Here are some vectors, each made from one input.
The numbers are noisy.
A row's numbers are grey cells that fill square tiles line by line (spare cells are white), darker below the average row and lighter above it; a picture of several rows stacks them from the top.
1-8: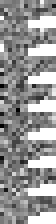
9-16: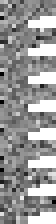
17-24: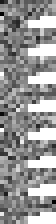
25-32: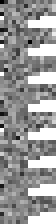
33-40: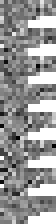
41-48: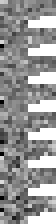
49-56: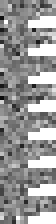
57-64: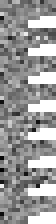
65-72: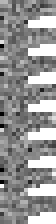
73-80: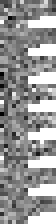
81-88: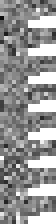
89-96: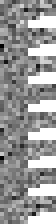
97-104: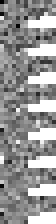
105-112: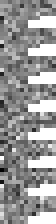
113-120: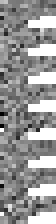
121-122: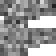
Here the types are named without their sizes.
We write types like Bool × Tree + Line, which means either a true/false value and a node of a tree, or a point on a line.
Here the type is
Bool × Bool × Bool + Label × (Tree + Unit).
